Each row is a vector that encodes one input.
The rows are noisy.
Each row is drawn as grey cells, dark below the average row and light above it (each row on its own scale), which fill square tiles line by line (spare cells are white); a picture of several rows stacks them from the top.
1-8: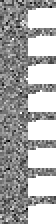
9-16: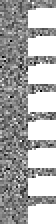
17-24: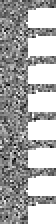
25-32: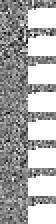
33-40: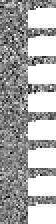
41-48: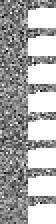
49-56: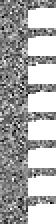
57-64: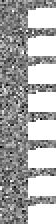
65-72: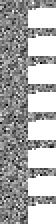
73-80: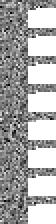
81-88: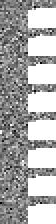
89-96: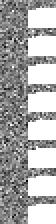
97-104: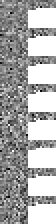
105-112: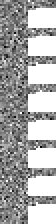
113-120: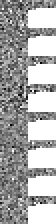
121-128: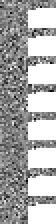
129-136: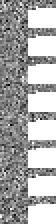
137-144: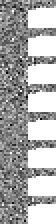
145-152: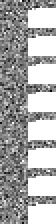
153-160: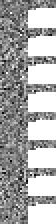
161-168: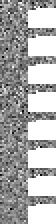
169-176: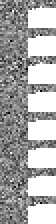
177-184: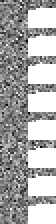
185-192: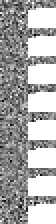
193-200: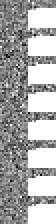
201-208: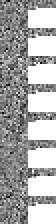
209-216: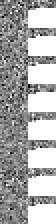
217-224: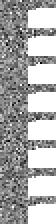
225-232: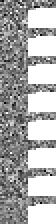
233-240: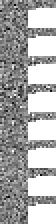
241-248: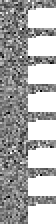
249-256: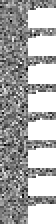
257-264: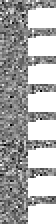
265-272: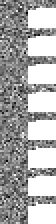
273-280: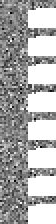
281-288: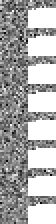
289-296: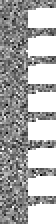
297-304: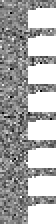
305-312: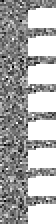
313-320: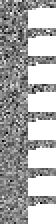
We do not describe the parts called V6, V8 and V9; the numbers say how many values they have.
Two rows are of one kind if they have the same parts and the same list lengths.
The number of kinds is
7.
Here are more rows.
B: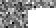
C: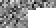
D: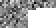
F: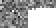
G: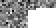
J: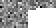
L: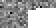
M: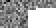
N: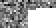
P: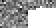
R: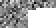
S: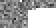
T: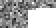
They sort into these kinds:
B, F, T
C, D, R
G, N
J, L
M
P
S

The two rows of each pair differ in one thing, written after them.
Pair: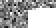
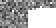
the place on the 10-point line
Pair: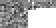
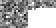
the true/false value
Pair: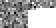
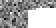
the true/false value
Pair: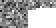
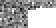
the true/false value
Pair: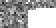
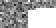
the value of V8
